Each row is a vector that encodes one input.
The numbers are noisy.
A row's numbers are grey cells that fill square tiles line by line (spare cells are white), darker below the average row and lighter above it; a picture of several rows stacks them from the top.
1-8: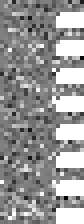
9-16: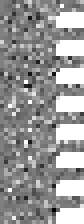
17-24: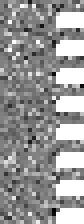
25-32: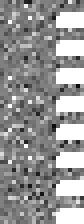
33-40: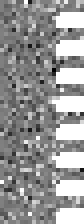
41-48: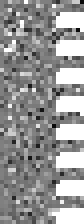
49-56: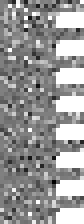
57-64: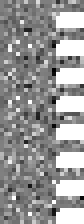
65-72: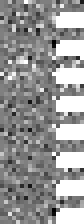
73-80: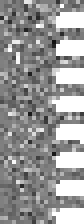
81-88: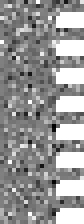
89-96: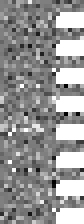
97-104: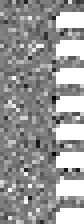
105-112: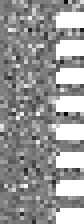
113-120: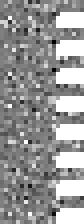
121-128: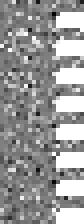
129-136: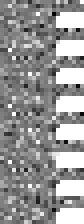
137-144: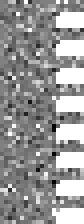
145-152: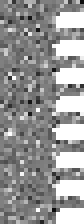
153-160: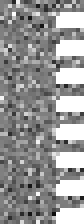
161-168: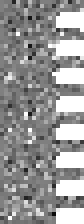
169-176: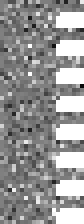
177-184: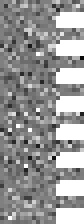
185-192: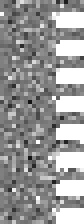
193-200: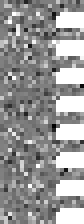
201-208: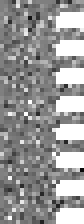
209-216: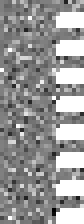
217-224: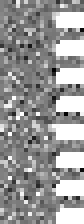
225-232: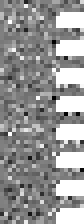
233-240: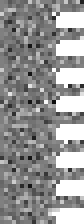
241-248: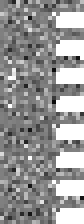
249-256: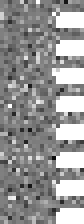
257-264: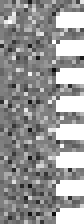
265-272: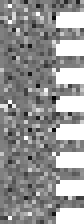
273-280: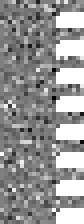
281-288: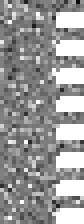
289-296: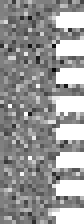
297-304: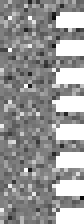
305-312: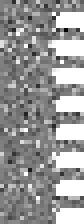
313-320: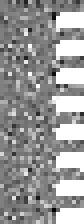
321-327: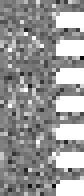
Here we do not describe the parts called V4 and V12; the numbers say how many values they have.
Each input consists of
a true/false value and a value of V4, together with either a point on a 15-point line, or a value of V12.
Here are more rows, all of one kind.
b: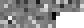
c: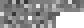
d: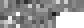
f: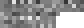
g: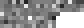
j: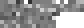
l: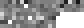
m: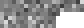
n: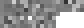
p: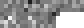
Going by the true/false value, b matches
g and l.
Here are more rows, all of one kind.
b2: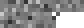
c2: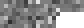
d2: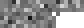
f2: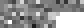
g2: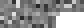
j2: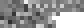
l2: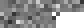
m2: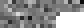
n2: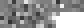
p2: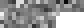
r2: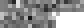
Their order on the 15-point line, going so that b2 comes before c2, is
l2, d2, b2, r2, m2, g2, p2, n2, j2, f2, c2.
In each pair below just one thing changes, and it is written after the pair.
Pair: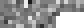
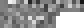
the value of V12
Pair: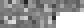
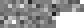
the value of V12
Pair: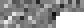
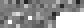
the value of V12
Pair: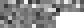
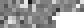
the value of V12
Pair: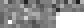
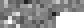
the value of V12
